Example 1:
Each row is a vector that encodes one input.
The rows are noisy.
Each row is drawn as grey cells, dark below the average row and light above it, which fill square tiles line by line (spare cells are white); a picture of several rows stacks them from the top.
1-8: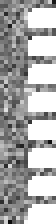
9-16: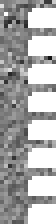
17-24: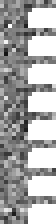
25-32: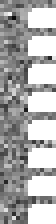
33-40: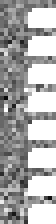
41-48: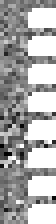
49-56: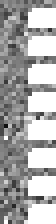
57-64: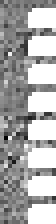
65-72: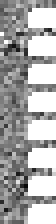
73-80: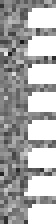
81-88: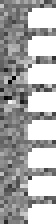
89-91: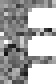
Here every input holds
a true/false value, together with either a point on a 7-point line, or a node of a 9-node tree.
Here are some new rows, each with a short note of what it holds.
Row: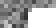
a node of a 9-node tree and a true/false value
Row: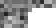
a node of a 9-node tree and a true/false value
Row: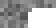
a node of a 9-node tree and a true/false value
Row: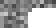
a point on a 7-point line and a true/false value
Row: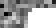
a point on a 7-point line and a true/false value
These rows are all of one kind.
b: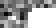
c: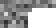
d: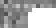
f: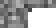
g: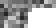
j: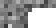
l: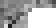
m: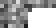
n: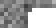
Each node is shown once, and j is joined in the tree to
b.
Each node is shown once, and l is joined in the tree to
g.
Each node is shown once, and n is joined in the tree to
d and f.
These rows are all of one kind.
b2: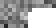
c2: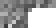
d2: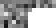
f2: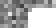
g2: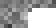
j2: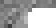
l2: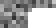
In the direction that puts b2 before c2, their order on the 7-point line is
b2, g2, l2, j2, d2, c2, f2.
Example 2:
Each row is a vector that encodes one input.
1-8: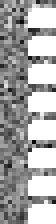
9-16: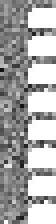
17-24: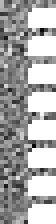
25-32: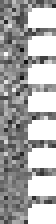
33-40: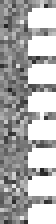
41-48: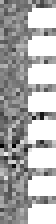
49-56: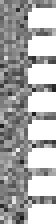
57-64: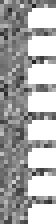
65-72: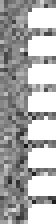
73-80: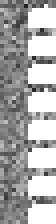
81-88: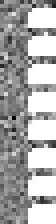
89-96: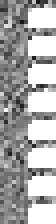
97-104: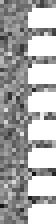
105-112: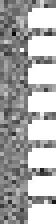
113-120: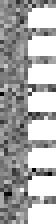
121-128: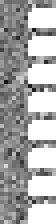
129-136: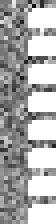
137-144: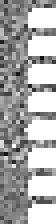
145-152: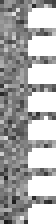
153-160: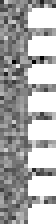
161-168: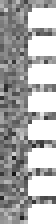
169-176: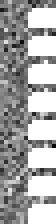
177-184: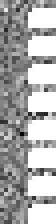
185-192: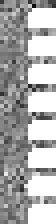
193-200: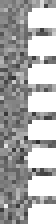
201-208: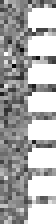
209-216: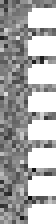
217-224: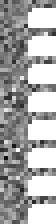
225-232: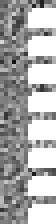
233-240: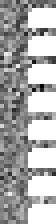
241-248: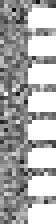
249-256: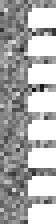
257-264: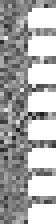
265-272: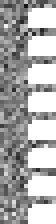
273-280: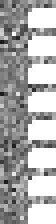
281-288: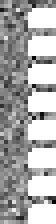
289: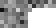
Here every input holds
either a fixed value, or two labels (each one of 7), or three true/false values.
